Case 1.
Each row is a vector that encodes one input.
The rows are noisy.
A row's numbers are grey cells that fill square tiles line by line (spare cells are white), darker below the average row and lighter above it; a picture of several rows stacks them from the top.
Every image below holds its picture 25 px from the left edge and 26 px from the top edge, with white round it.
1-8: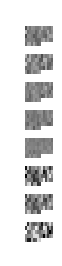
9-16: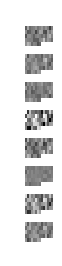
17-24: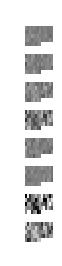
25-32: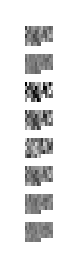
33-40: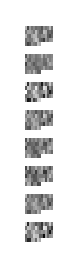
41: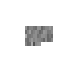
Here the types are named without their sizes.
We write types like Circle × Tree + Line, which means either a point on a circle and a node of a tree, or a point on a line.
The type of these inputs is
Bool × Line.
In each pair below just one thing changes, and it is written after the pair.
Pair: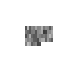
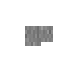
the place on the line
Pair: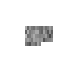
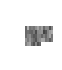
the true/false value
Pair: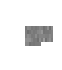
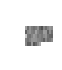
the true/false value
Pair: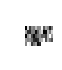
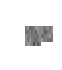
the true/false value
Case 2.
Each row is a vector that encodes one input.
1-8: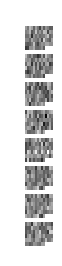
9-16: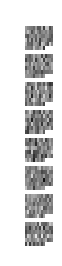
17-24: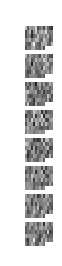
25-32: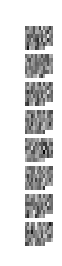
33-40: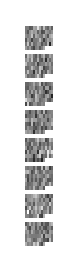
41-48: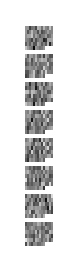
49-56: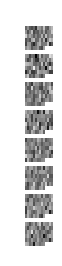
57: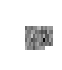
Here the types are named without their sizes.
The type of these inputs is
Label + Line.
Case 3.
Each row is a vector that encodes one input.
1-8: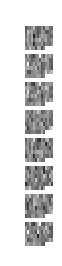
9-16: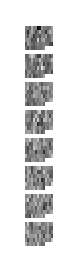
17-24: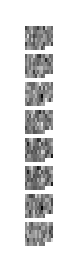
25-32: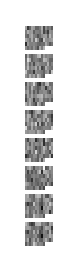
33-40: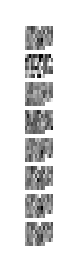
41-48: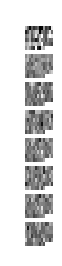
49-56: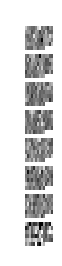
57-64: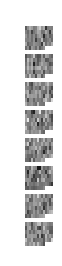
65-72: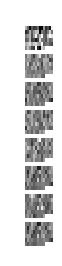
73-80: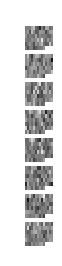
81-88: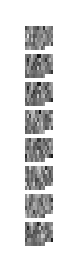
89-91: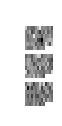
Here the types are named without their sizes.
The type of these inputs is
List(Circle).
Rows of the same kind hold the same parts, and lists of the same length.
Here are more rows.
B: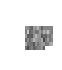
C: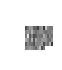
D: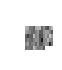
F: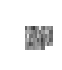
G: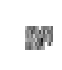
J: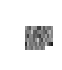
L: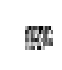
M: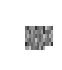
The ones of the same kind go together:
B, D, F, G
C, J, M
L

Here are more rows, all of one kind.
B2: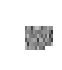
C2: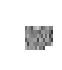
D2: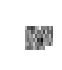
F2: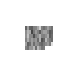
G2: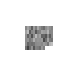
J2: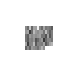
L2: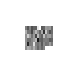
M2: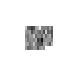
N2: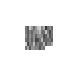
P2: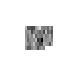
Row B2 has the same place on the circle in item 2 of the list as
C2, J2, L2 and N2.
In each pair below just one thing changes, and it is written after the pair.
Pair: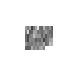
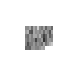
the place on the circle in item 2 of the list
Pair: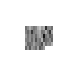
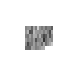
the place on the circle in item 1 of the list
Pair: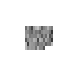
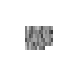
the place on the circle in item 2 of the list
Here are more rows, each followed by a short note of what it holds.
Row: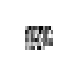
the empty list
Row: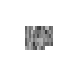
a list of one item
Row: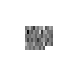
a list of two items
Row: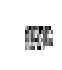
the empty list
